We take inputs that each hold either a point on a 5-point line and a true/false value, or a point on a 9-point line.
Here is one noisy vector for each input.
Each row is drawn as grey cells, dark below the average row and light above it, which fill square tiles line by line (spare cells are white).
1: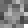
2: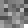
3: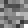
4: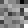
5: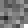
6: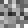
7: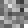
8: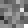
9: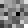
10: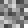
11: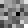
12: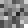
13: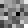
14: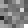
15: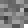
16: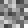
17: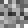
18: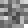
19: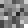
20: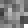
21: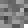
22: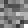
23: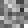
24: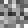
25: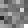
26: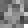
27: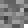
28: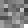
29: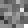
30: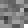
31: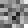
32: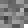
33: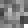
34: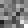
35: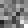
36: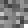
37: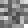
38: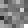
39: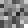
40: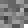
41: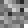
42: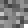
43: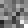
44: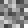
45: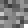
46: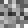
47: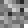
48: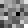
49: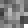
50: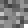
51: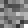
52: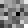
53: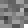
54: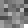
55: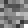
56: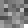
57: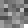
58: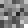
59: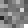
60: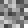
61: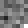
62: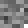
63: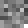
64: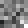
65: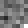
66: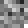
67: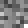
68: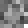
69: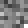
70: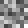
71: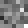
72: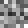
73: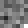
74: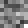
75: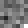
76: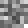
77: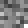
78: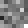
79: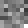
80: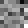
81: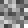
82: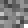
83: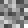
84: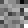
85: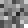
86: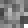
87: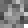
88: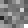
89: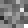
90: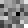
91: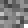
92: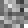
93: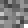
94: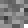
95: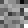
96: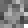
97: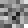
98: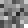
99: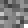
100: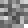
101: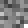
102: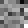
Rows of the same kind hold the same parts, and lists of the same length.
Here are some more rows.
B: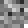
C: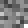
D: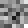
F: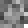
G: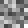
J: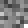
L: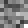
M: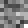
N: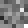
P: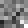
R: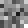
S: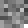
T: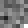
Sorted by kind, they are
B, D, G, P, R
C, F, J, L, M, N, S, T

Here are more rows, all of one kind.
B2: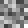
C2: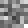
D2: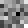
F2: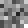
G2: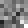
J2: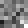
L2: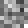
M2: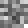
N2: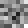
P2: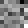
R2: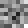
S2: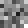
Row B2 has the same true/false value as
L2 and P2.
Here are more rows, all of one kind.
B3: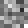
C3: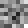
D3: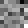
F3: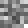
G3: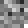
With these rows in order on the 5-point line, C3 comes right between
B3 and F3.
